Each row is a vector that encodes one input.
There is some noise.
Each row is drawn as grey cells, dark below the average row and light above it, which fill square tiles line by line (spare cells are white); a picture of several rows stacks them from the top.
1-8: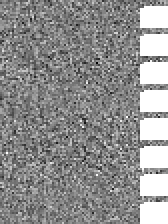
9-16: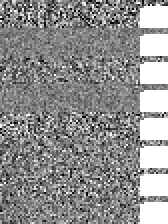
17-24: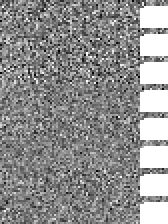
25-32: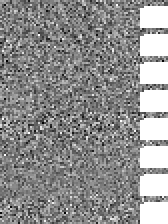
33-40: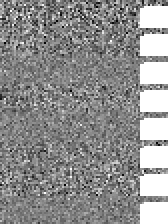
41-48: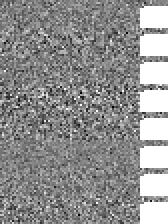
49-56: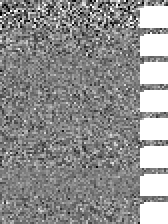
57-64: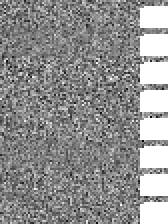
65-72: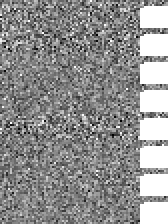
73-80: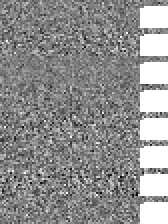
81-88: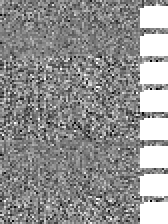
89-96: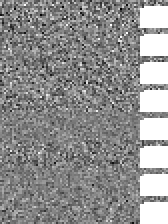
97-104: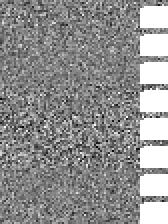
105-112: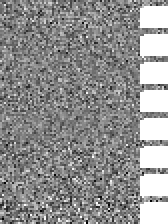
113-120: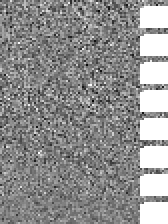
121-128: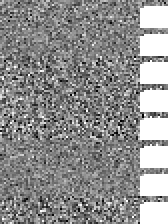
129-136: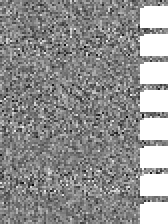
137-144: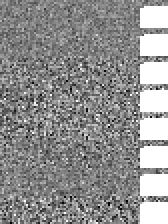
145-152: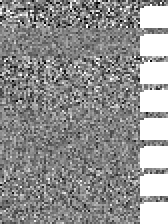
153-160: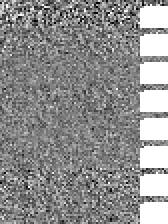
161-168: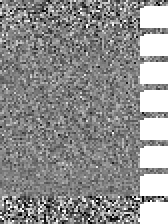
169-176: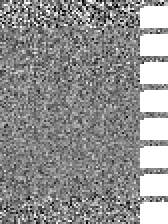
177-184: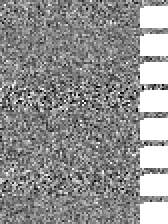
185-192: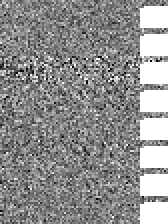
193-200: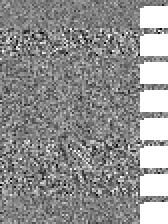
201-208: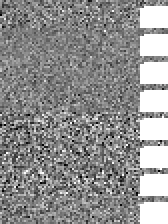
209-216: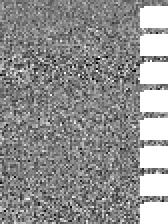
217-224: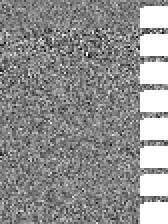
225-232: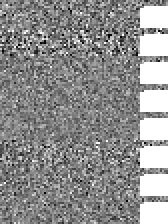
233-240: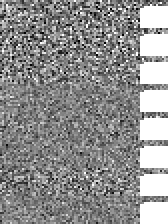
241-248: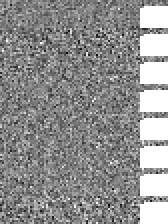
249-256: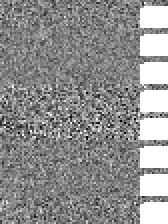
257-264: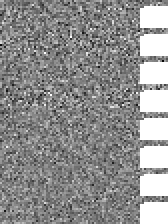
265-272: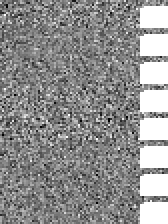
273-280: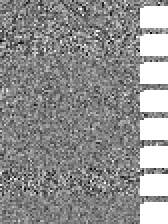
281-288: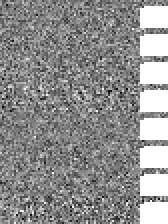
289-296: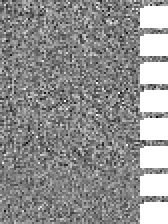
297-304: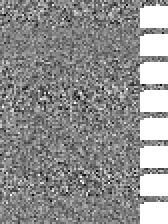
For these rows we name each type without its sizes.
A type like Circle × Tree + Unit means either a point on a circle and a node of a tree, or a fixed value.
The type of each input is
(Circle + Tree) × Tree + Label.
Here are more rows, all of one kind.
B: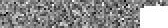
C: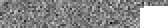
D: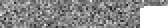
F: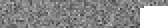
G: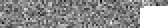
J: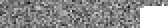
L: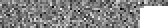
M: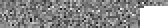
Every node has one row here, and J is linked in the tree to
C, D and M.
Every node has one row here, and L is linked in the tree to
G.
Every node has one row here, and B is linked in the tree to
F.
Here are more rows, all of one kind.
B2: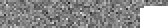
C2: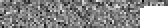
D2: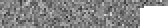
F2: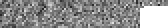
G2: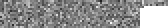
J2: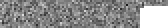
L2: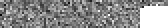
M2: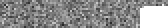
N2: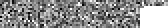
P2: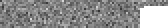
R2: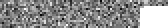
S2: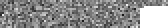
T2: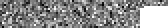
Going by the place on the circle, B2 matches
C2, F2, L2 and T2.
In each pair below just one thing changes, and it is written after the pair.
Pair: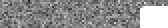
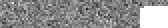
the node of the tree
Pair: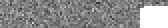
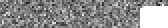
the node of the tree
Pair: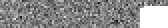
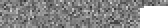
the place on the circle
